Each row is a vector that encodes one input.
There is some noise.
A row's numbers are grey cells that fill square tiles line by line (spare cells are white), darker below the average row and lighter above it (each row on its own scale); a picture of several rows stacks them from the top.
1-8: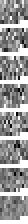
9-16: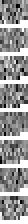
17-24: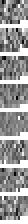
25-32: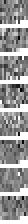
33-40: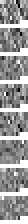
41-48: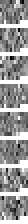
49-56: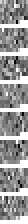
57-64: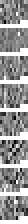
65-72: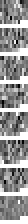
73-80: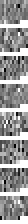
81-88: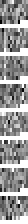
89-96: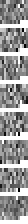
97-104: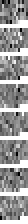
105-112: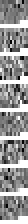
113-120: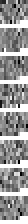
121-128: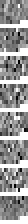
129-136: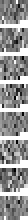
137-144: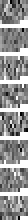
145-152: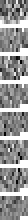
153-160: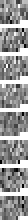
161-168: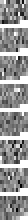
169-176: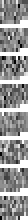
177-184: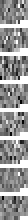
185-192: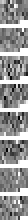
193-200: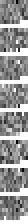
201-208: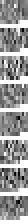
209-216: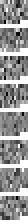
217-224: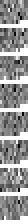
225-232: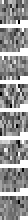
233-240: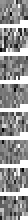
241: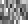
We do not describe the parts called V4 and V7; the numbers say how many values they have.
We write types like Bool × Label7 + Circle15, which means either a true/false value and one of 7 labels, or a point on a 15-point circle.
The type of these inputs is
Bool × Bool × Bool × Bool × Bool × Circle8 × V4 × V7 + Unit.
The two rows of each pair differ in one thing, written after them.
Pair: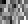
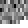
the place on the 8-point circle
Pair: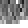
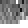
one of the five true/false values
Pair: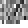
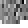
the value of V7
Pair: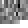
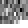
the place on the 8-point circle
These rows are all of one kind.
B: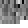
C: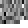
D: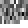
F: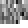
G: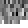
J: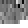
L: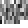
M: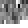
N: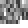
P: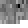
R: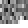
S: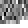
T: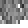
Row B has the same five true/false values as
D, G and R.
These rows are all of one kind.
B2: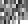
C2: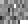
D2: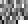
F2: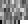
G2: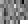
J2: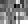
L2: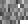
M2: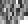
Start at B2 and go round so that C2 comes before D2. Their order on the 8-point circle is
B2, G2, L2, F2, J2, C2, D2, M2.
